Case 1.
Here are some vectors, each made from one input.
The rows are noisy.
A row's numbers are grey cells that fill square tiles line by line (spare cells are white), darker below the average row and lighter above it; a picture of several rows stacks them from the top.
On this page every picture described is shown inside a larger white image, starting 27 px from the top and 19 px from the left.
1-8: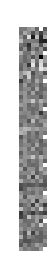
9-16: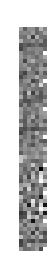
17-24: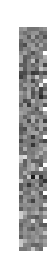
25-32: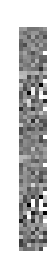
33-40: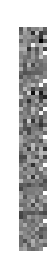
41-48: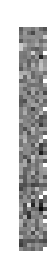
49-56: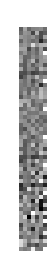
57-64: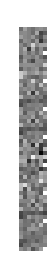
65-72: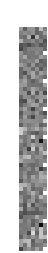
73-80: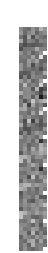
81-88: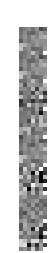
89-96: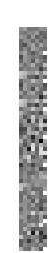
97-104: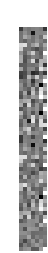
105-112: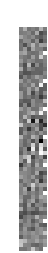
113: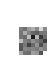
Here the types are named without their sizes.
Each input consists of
a point on a line.
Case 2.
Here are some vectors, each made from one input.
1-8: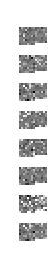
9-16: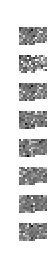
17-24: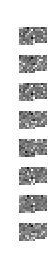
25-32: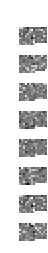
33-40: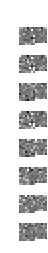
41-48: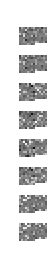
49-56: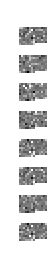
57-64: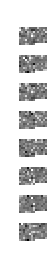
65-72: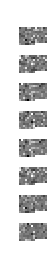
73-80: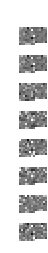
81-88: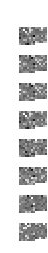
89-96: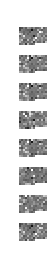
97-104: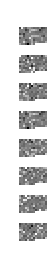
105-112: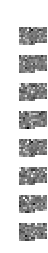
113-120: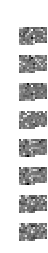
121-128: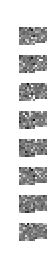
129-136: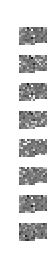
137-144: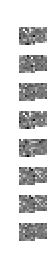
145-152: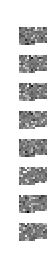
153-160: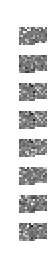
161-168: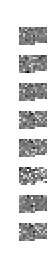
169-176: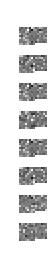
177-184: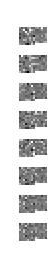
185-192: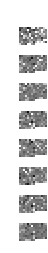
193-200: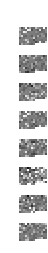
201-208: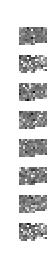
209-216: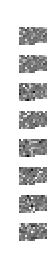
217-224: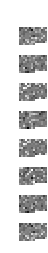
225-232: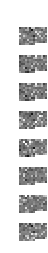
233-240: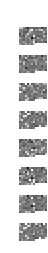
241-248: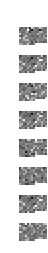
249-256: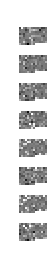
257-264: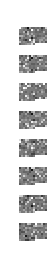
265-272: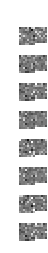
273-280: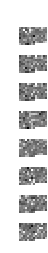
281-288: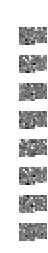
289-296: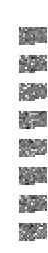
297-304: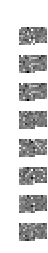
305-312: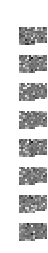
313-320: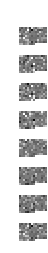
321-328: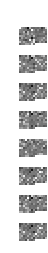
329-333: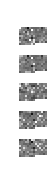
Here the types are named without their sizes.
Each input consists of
either a fixed value, or a node of a tree.
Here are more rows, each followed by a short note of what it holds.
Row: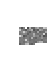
a node of a tree
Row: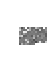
a node of a tree
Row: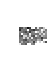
a fixed value
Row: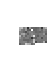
a node of a tree
